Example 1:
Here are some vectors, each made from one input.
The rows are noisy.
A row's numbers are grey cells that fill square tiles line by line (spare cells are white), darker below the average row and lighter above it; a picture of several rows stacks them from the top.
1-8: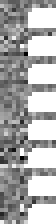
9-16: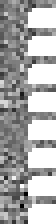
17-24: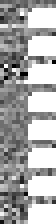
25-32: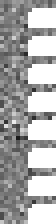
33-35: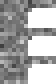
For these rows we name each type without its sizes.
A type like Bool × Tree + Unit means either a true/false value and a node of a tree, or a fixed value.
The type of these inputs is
Bool × Bool × Bool + Line × Line.
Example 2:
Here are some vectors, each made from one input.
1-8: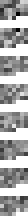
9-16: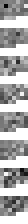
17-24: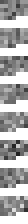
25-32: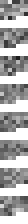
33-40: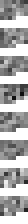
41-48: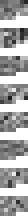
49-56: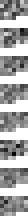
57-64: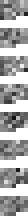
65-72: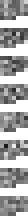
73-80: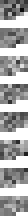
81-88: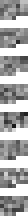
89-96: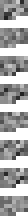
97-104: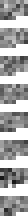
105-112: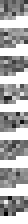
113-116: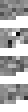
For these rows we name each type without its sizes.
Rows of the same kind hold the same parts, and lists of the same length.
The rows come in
2 kinds.
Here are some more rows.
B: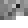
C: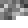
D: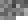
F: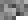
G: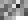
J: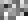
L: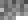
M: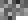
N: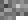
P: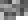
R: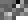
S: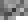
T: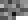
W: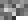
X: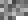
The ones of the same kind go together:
B, F, G, J, N, P, S, T, W
C, D, L, M, R, X

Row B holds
a label and four true/false values.
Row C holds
a label.
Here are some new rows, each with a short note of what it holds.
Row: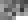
a label
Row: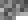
a label
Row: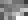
a label
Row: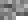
a label and four true/false values
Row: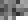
a label and four true/false values
